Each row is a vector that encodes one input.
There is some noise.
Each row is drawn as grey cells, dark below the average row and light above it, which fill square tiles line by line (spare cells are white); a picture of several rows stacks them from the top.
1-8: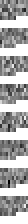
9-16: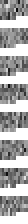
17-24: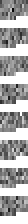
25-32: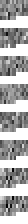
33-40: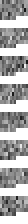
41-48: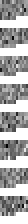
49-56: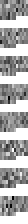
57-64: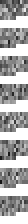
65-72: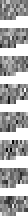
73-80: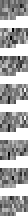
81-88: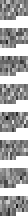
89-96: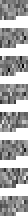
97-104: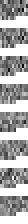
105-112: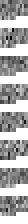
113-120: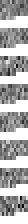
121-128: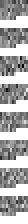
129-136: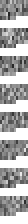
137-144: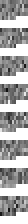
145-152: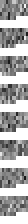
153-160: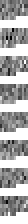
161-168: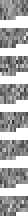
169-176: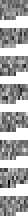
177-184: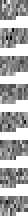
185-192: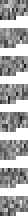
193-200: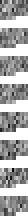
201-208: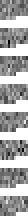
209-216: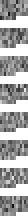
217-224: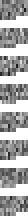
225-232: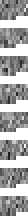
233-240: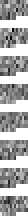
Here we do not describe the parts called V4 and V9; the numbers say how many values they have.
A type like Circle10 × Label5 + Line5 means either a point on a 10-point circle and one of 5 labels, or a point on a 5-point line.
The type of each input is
Bool × V4 + List2(Line6) × V9.
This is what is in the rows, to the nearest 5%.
About 10% of them hold a true/false value and a value of V4. The rest hold a value of V9, together with a list of up to two points on a 6-point line.
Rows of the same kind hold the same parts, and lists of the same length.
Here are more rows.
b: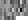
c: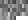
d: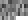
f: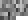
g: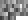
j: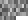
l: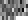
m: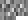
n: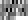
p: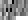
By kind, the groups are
b, j, m
c, d
f, g
l, n, p

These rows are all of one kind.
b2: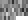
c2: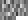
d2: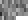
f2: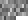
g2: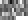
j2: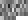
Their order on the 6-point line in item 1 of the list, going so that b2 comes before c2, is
g2, b2, c2, j2, f2, d2.
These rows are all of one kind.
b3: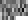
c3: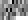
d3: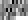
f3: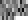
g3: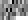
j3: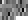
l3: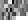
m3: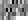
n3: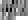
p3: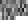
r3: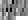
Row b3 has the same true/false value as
f3, j3 and p3.
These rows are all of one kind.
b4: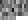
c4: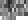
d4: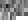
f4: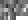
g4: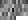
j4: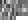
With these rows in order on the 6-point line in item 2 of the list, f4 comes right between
b4 and g4.
